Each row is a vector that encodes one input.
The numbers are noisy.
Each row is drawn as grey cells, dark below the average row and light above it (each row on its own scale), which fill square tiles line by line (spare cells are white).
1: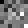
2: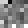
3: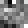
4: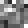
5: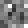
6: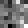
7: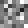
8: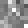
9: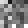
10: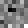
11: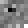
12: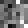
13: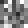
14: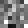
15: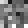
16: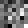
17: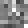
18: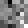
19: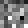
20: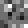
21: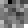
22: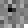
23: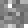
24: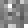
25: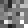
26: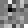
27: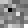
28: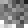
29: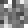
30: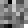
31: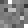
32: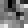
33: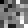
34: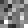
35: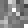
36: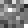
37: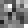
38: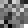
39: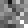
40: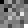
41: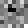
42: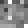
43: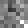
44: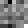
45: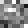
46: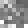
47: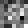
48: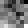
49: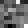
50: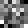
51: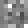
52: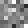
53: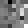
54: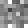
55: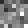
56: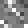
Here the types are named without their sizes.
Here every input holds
a label and a true/false value.
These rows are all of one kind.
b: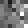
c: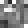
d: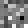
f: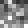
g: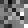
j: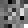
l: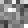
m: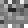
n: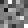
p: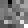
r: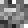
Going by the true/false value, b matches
f and r.
